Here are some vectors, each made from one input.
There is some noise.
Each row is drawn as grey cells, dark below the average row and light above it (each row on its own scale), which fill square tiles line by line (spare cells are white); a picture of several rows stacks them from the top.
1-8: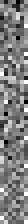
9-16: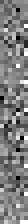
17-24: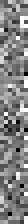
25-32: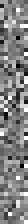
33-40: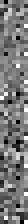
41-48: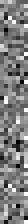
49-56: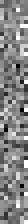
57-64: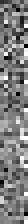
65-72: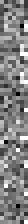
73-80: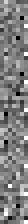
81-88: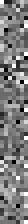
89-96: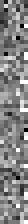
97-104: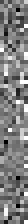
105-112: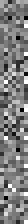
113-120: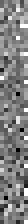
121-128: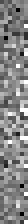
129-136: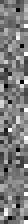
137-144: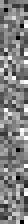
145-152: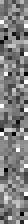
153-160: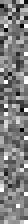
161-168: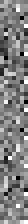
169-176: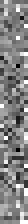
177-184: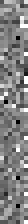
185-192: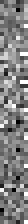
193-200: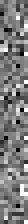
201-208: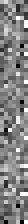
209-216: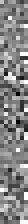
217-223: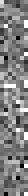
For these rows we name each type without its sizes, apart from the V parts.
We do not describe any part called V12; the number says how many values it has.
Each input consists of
a value of V12, together with either a node of a tree, or three true/false values.
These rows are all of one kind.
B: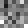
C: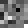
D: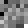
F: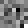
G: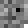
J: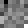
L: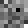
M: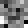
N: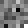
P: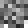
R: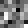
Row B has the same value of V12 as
J and M.
